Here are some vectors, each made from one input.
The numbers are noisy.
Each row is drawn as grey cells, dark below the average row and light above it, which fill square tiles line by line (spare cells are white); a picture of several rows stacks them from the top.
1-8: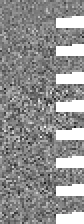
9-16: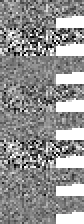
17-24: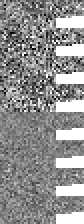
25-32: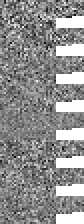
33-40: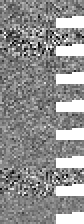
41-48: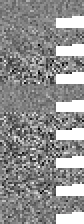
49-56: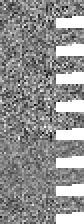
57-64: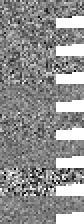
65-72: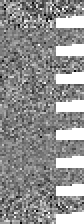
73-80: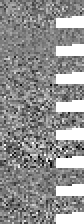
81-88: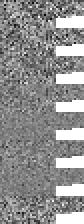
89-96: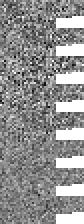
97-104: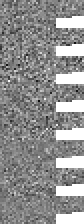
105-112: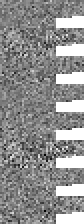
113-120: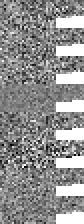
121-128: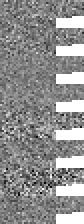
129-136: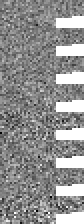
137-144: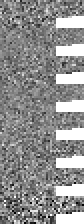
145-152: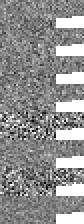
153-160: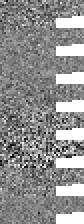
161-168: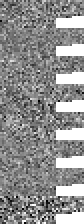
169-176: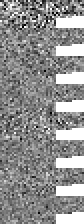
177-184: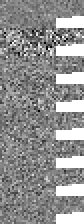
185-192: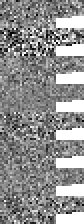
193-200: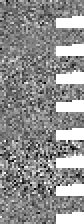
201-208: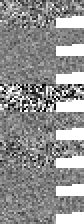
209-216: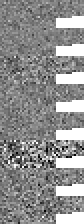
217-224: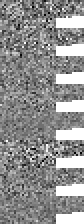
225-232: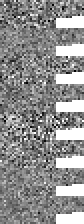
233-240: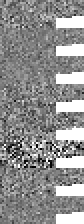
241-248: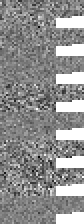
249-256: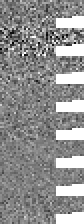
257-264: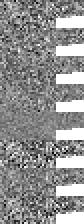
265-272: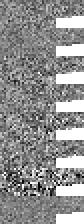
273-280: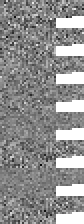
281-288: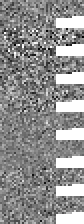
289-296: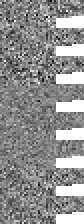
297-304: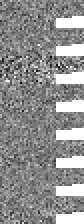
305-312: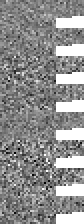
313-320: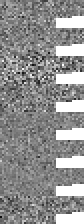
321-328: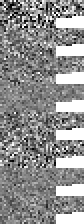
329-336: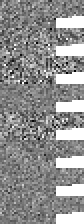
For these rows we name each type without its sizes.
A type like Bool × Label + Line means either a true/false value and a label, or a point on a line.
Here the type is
Circle × (Circle + Label) + Unit.
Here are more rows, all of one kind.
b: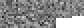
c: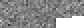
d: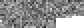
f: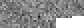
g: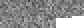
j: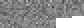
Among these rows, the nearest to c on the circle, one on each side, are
b and d.
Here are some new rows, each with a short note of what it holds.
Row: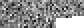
a point on each of two circles
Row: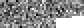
a fixed value
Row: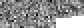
a fixed value
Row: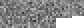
a point on a circle and a label
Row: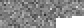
a point on a circle and a label
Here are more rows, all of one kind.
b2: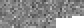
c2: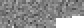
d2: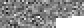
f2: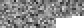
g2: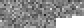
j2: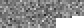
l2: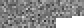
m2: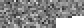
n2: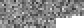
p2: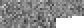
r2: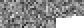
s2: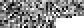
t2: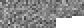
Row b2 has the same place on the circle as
c2, f2, n2 and s2.
